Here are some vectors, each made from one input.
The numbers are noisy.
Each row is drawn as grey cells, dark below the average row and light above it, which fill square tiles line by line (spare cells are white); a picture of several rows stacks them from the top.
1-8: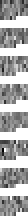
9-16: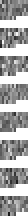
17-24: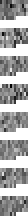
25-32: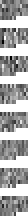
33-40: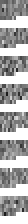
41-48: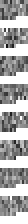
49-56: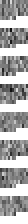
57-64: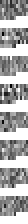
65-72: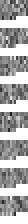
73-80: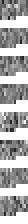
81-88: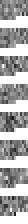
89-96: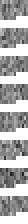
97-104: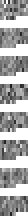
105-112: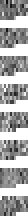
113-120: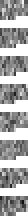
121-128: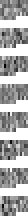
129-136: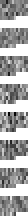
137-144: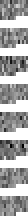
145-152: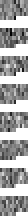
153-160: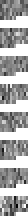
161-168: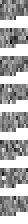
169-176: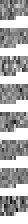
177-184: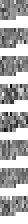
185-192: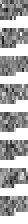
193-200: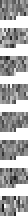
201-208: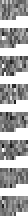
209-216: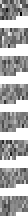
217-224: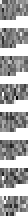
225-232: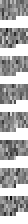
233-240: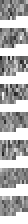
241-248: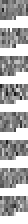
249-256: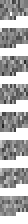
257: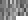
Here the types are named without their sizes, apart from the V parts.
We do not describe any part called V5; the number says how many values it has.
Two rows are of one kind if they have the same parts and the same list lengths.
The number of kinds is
4.
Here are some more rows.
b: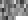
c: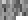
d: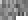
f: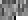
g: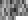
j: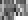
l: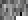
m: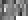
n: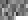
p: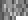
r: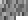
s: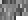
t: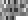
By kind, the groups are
b, d, f, l, m, p, r, s
c
g, j, n
t

